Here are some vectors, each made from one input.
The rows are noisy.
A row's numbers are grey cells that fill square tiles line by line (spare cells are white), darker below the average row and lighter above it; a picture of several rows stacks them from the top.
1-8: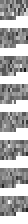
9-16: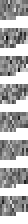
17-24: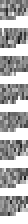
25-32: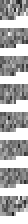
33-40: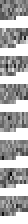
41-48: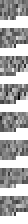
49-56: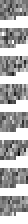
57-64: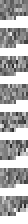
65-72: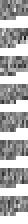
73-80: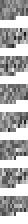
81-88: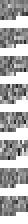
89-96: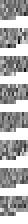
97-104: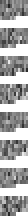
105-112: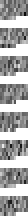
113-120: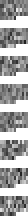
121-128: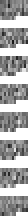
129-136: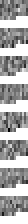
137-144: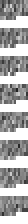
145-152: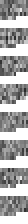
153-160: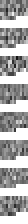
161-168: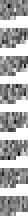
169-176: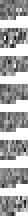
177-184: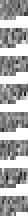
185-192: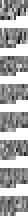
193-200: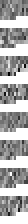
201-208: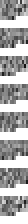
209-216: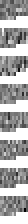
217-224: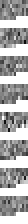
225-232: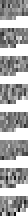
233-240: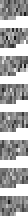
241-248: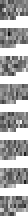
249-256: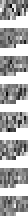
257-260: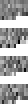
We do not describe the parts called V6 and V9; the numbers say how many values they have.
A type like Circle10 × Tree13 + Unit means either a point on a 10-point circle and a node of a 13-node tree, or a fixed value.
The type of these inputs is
Bool × V9 + (Line5 + Line7) × V6.
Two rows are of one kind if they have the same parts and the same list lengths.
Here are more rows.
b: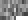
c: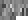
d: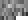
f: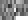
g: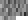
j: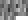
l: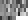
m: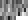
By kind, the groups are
b, j
c, d, f, g
l, m

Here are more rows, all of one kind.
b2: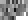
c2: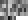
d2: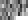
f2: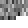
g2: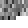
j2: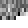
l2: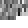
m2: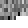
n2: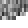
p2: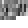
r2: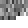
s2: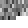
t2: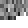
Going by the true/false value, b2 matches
c2, d2, n2 and p2.
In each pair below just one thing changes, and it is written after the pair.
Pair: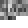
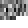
the value of V9
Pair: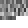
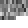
the value of V9
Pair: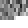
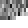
the true/false value
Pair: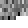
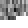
the true/false value
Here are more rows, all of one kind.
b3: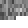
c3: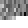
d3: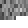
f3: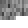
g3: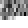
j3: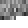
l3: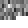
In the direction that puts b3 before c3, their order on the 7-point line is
f3, d3, b3, j3, c3, g3, l3.
